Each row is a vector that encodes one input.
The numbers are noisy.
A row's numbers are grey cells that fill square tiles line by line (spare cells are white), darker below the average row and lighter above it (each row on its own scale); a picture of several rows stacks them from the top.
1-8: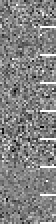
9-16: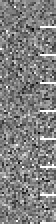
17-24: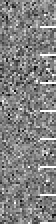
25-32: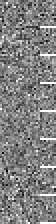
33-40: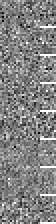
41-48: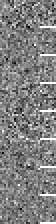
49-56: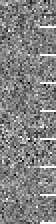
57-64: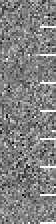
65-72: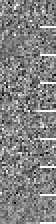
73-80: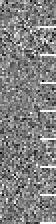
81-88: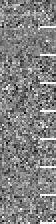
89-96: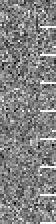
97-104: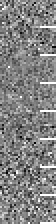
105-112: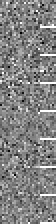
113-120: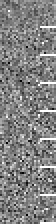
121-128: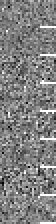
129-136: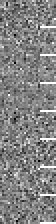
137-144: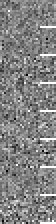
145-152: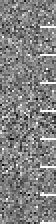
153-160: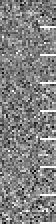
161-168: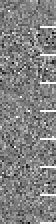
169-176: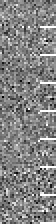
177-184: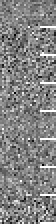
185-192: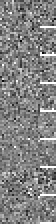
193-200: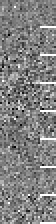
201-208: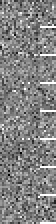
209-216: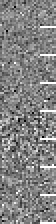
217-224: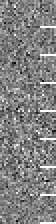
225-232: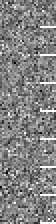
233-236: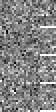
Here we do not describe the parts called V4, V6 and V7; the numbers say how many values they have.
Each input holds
a point on a 9-point circle and a value of V7, together with either a point on an 8-point line and a true/false value, or a value of V4 and a value of V6.
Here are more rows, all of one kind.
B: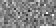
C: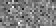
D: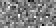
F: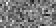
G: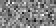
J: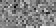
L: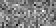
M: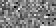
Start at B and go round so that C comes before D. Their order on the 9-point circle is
B, G, C, J, D, L, F, M.
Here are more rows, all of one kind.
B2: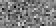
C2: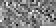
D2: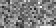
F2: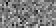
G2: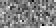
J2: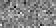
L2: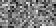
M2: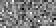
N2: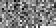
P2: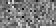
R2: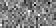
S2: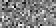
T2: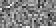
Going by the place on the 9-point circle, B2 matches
F2, N2, P2 and S2.
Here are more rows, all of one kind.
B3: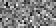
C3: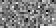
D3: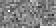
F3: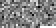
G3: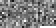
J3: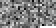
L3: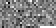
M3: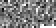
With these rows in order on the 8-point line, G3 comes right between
F3 and L3.
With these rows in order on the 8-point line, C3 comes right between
B3 and F3.
